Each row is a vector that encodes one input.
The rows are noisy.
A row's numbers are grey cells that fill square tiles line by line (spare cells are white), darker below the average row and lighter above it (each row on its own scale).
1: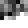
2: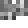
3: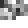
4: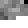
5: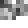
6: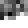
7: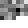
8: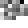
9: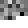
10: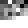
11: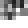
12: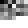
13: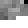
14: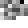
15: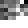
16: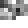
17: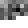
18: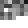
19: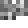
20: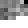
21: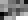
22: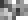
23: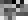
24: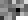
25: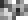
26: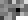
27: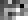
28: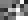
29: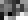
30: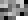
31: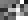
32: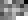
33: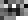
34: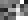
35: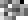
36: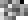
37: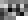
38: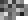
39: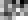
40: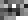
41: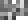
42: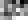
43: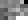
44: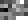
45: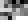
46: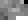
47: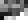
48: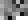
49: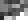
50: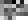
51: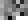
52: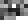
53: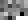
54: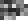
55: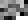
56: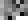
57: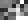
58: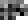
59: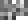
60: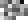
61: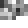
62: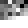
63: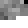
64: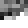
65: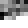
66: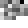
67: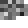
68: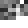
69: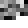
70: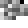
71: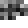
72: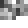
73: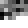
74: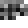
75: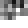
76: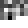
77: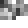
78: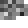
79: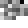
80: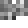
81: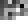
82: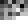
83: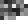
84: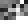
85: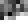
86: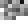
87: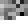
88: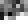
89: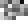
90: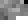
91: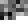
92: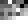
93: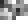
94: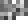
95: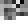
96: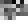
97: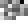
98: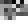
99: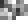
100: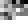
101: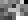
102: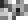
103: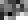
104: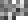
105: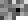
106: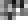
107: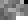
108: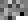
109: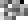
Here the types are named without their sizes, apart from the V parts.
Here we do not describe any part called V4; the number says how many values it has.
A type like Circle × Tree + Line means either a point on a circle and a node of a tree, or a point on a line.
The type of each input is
(Bool × Circle + Unit) × V4.
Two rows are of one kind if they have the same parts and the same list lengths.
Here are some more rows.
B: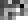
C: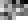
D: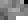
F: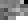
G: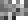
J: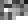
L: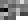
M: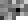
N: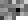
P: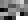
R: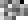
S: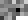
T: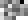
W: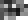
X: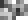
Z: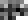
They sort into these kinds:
B, C, D, F, J, L, P, W, Z
G, M, N, R, S, T, X

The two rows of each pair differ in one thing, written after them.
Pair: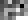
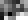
the value of V4
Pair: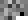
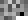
the place on the circle
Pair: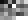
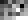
the true/false value
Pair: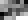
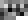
the true/false value
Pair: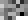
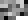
the value of V4
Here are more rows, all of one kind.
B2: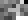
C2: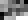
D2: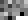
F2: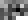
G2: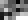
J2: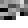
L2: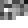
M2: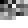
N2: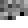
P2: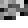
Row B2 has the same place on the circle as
D2, J2 and N2.
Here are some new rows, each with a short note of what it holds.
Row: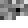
a value of V4
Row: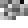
a value of V4
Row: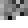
a point on a circle, a true/false value and a value of V4
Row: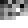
a point on a circle, a true/false value and a value of V4
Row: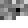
a value of V4
